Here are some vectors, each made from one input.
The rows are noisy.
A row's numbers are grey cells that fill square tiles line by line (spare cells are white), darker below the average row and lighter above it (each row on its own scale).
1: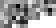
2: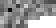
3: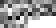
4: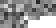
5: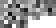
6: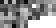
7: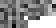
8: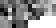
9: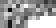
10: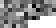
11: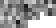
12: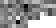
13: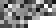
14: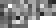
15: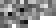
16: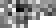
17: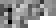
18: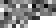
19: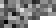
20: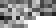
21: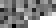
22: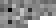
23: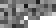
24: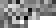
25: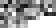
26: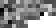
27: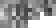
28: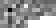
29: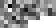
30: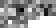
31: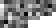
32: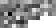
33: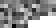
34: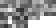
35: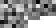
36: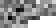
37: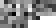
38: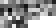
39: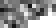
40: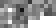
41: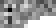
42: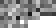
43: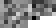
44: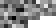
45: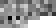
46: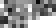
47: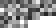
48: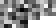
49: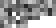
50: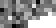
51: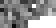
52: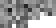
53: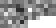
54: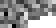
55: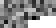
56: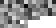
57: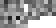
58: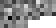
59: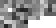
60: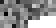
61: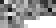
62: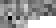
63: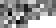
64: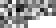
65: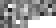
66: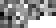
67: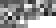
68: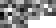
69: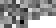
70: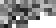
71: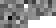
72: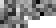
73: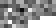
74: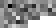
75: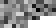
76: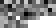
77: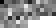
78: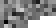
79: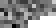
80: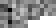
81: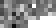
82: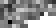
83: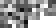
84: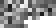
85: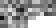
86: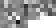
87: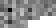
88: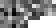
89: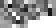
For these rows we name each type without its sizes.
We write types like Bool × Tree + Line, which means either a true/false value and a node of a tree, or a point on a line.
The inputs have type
Bool × Bool × Bool × Bool + Line.
